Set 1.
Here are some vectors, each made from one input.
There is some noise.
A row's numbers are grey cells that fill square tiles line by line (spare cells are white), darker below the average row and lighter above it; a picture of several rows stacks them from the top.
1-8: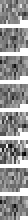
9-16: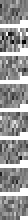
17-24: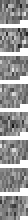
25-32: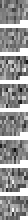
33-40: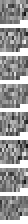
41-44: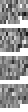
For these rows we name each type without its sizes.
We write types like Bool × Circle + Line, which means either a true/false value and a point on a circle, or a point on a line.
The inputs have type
Bool × Circle.
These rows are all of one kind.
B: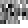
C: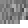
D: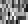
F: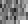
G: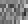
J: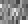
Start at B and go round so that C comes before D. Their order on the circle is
B, C, J, F, G, D.
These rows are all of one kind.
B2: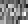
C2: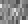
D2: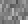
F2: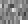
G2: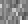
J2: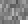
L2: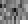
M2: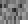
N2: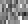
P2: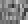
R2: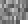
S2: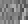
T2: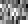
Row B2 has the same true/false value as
L2, M2 and S2.
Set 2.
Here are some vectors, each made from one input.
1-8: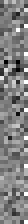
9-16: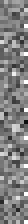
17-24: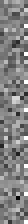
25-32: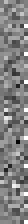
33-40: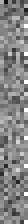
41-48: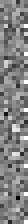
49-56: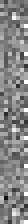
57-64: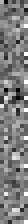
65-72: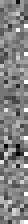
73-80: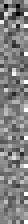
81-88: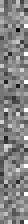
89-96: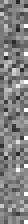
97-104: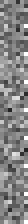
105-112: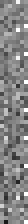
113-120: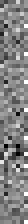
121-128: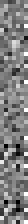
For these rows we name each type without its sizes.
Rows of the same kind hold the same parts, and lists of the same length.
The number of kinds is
3.
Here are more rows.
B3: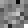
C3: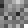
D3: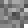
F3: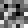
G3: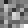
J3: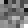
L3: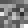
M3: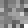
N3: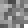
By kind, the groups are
B3, D3
C3, G3, J3, L3, M3, N3
F3

